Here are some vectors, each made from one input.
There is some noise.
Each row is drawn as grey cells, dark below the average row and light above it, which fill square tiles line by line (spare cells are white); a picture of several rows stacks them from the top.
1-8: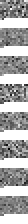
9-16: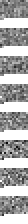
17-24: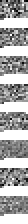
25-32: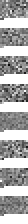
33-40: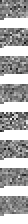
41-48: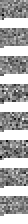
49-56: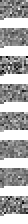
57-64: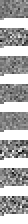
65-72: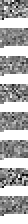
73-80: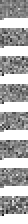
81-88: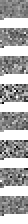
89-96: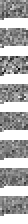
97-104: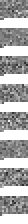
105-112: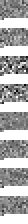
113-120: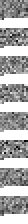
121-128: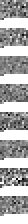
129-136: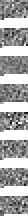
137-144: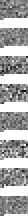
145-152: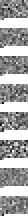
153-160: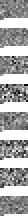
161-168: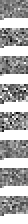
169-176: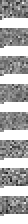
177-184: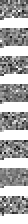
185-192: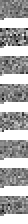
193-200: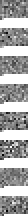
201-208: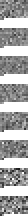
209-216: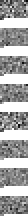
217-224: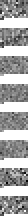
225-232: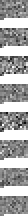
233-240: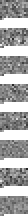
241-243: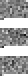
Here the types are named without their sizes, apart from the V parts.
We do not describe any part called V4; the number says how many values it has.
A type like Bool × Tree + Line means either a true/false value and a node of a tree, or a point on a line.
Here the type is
Line + List(Circle + Line × V4).
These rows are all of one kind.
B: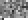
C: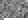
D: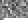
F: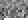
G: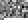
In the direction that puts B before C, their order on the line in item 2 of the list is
B, D, F, G, C.
